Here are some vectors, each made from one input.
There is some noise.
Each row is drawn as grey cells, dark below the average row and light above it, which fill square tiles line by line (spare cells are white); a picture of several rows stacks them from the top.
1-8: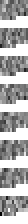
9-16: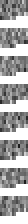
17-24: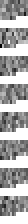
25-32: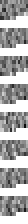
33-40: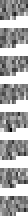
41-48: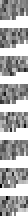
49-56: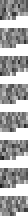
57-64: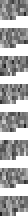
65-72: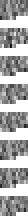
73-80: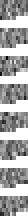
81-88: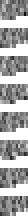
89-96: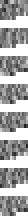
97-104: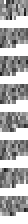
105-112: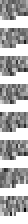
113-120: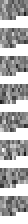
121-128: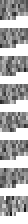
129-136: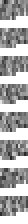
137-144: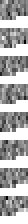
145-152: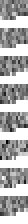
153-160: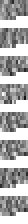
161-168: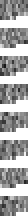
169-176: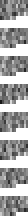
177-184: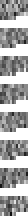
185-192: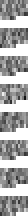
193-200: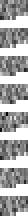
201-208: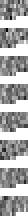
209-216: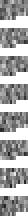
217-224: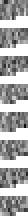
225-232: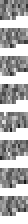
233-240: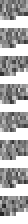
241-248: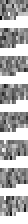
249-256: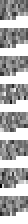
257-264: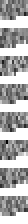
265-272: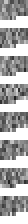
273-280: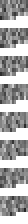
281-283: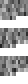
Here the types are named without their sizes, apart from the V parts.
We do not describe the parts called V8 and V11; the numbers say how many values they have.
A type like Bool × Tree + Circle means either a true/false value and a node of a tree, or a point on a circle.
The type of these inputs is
Bool × ((Circle + Unit) × (Line + V11) + V8).
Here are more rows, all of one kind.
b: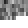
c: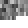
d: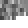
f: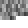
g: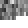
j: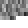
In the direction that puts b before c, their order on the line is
j, b, f, d, c, g.
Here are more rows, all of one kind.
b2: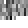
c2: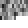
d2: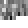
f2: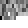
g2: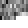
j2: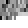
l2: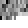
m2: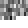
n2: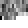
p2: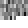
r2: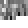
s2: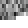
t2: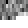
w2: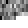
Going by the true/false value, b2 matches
d2, m2, p2 and r2.
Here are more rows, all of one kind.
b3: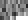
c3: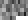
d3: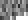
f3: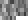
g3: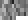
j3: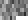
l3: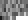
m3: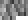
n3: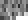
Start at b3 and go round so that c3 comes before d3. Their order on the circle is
b3, l3, f3, j3, c3, n3, d3, m3, g3.
